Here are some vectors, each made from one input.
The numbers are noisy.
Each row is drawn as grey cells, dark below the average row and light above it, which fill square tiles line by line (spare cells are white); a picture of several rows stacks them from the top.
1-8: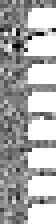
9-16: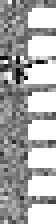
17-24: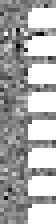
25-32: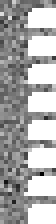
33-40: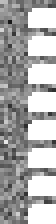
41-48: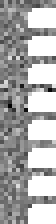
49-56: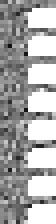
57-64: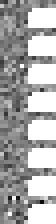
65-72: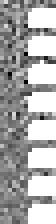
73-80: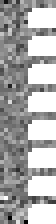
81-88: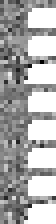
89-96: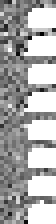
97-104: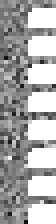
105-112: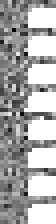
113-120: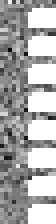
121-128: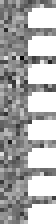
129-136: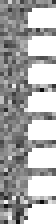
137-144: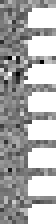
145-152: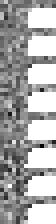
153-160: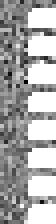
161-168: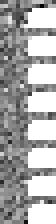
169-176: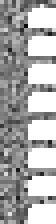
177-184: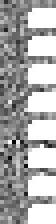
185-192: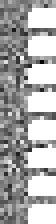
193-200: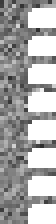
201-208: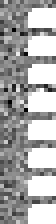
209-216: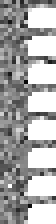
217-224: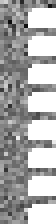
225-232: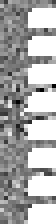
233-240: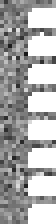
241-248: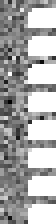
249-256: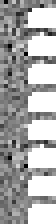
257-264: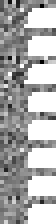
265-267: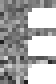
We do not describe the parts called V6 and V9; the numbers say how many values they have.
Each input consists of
a value of V6 and a value of V9, together with either one of 8 labels, or a node of a 7-node tree.
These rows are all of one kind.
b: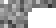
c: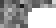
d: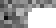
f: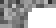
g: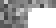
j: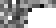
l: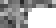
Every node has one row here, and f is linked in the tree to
c.
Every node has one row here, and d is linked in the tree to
g.
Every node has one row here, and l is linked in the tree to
c, g and j.
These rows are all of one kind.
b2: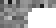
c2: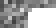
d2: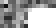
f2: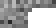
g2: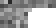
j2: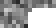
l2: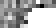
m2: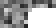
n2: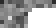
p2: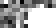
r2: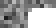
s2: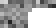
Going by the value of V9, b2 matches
g2, l2 and s2.
